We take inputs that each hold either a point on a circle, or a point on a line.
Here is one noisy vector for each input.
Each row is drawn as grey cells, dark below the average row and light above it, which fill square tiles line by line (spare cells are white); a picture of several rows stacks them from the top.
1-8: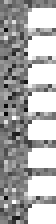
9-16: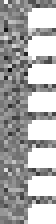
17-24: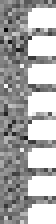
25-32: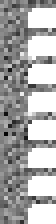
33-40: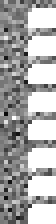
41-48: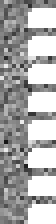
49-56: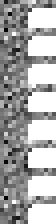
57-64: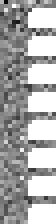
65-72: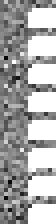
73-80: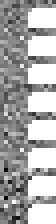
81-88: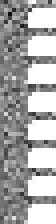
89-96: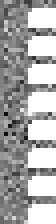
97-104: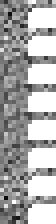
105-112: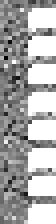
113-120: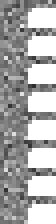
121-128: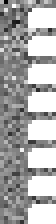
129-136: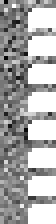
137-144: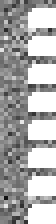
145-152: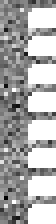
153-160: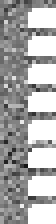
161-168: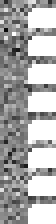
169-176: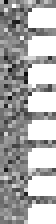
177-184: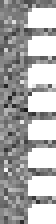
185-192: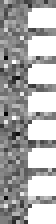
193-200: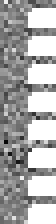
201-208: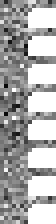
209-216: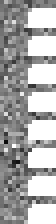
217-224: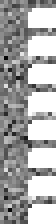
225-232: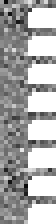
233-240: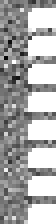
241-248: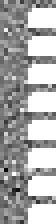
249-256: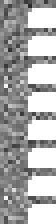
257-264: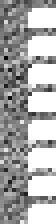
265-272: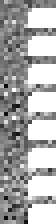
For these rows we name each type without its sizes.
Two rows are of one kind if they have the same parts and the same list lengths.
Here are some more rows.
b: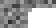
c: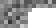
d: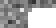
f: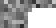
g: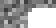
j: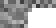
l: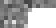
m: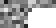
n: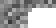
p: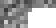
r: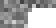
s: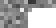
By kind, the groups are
b, c, d, f, g, j, l, n, p, r, s
m

